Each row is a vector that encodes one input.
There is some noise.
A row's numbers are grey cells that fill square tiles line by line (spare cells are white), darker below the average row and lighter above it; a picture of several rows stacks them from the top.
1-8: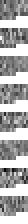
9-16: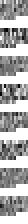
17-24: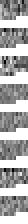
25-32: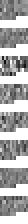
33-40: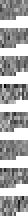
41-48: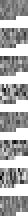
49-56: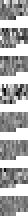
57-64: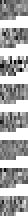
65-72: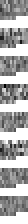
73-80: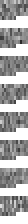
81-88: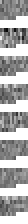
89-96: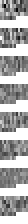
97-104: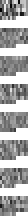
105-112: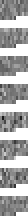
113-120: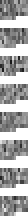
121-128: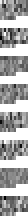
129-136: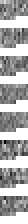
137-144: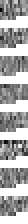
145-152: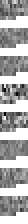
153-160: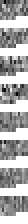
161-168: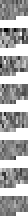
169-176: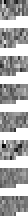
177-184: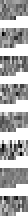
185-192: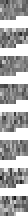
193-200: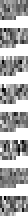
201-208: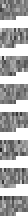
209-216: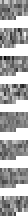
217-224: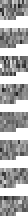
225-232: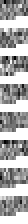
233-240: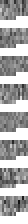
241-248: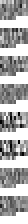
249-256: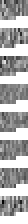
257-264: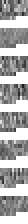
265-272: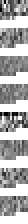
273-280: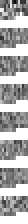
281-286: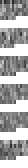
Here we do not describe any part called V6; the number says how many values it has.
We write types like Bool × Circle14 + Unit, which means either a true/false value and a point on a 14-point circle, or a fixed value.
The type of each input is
(Line8 + List2(Bool × Line7)) × V6.
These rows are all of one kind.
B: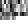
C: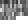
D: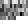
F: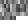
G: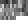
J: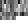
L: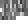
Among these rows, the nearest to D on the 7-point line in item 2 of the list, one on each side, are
B and C.
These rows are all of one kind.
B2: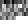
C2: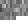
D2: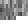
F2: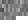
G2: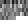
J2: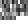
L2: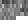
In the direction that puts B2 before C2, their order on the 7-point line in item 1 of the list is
D2, B2, C2, J2, G2, L2, F2.
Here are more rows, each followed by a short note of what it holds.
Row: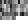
a value of V6, together with a list of two items
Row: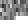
a point on an 8-point line and a value of V6
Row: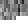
a value of V6, together with the empty list
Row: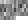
a point on an 8-point line and a value of V6
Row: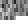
a point on an 8-point line and a value of V6
